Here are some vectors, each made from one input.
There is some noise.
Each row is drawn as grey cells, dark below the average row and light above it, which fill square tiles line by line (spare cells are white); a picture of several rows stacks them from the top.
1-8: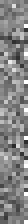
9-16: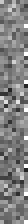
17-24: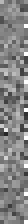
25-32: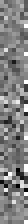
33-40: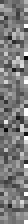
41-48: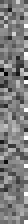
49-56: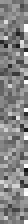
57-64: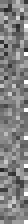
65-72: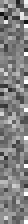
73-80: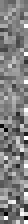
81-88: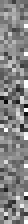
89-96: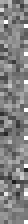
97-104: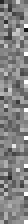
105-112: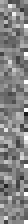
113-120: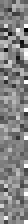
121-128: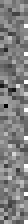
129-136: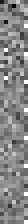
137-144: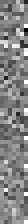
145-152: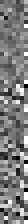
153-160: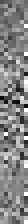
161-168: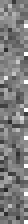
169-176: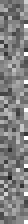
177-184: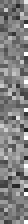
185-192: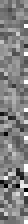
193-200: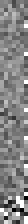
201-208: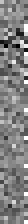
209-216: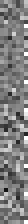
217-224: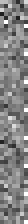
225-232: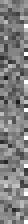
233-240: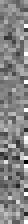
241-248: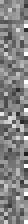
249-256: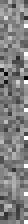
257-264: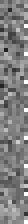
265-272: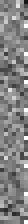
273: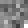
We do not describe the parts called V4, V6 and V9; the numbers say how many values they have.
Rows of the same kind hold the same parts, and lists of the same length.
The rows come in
4 kinds.
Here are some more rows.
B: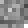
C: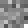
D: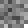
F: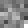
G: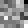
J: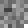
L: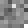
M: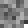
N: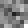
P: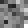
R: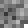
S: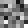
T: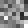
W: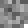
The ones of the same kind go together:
B, G, T
C, F, S
D, J, L
M, N, P, R, W

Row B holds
a point on an 11-point circle and a value of V4.
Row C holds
a true/false value, a value of V4, a value of V6 and a value of V9.
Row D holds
a point on an 11-point circle and a point on a 7-point line.
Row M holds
a point on a 7-point line, a true/false value, a value of V6 and a value of V9.
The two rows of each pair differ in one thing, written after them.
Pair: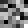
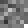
the value of V9
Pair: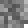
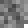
the value of V9
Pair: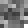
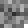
the value of V9
